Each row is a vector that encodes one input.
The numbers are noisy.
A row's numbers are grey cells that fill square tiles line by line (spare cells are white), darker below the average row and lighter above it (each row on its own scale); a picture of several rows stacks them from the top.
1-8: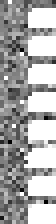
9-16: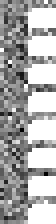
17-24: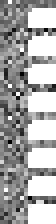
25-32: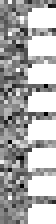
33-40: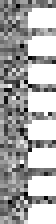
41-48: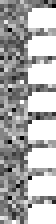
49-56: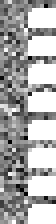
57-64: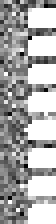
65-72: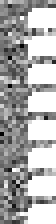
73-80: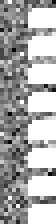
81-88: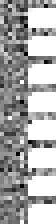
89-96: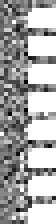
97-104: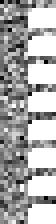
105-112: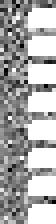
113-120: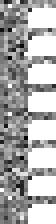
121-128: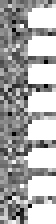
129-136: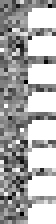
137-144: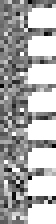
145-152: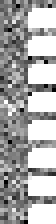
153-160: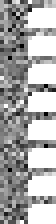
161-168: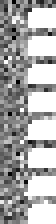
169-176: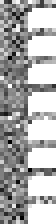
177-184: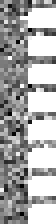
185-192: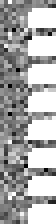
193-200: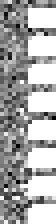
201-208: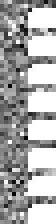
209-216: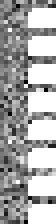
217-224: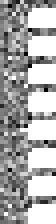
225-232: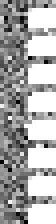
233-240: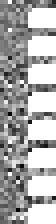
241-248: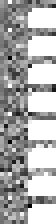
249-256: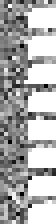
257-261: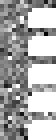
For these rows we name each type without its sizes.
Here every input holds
a point on a line, together with either a point on a circle and a true/false value, or a point on a line.
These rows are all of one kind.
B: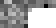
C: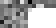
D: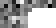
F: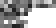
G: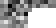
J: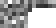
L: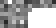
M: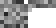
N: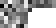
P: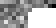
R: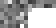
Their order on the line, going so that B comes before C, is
G, P, N, J, F, D, L, M, B, R, C.
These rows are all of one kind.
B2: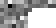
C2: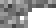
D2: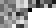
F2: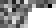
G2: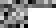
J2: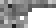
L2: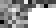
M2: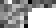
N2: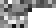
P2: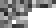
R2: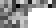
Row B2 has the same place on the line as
C2, J2 and N2.
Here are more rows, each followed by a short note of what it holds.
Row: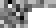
a point on each of two lines
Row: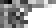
a point on each of two lines
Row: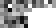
a point on each of two lines
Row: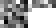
a point on each of two lines
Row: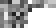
a point on each of two lines
